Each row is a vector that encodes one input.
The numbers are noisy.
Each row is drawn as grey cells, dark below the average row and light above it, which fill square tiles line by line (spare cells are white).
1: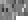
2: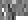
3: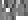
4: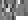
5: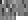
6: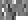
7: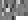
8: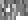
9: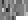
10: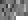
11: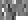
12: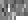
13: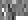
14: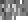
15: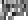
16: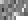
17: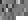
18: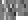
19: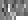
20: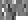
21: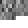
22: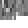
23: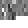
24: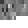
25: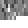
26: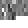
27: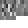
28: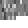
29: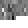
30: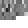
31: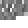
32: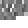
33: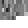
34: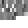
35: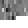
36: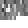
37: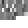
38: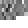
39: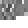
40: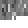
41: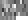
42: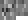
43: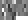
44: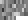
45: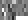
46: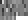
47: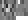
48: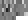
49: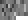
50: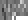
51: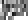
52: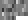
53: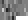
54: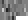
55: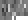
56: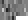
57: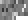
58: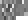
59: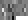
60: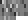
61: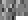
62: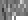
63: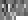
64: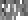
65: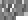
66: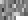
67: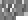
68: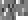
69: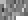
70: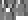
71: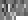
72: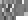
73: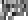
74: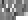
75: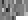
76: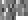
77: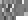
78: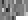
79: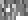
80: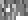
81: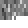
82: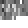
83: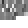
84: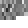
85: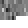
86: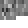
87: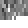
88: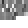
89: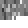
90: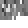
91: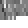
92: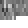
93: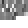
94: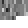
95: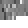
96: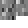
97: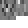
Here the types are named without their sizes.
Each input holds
a list of points on a line.
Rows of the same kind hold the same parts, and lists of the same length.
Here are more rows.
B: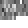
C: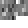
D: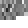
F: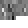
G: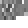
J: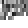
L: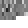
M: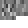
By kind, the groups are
B, C, M
D, F, G, L
J

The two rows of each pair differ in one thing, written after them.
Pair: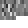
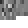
the place on the line in item 2 of the list
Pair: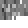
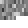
the place on the line in item 2 of the list
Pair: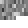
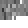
the place on the line in item 2 of the list
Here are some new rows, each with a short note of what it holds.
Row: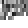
the empty list
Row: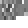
a list of one item
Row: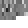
a list of one item
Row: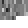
a list of one item
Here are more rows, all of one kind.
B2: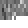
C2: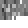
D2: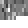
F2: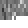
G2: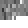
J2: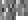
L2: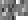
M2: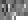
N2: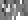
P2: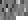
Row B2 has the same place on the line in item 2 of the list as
F2, G2 and P2.
